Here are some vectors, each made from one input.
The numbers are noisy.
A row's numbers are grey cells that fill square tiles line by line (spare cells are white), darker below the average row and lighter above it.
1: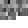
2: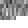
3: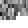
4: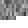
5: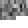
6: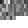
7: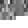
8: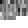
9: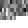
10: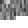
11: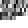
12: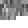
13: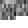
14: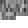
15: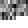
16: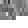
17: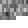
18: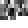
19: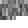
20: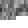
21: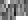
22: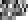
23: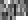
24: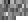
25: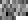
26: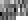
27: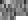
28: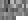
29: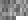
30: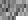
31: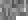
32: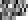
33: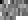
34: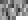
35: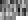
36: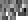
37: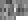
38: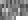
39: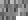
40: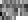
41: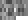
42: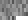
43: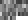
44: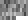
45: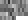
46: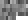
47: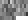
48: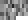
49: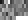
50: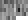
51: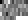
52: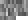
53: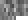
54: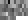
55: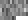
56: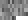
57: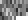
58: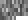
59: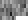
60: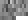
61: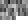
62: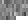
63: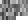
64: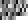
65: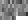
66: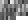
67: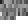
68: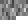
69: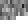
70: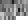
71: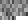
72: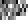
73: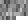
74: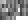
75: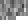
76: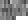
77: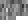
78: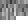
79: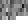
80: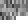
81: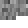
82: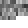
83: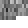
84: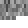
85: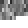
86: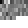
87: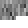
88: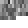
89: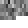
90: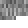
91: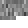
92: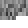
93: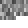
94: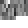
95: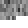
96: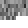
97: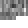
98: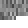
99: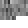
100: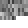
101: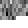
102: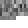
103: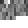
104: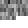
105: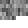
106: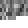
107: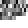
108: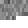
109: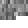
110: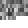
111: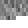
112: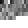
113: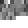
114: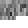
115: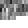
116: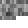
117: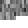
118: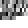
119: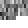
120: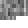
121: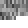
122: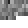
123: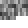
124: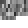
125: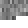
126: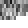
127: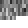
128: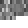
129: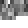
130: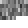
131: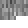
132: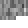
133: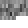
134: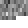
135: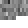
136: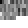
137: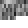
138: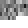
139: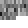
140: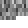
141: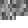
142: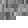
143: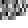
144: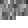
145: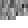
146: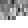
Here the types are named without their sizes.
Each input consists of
a list of points on a circle.
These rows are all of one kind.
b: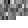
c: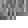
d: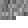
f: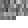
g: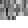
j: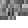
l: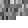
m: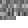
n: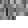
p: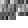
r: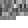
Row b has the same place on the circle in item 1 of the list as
f, g, l and n.
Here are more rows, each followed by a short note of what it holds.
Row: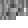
a list of three items
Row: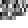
the empty list
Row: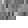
a list of two items
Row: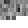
a list of three items
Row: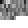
a list of one item
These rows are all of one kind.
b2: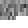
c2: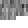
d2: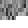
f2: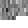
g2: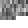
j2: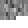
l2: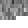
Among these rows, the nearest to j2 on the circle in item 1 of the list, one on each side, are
c2 and l2.
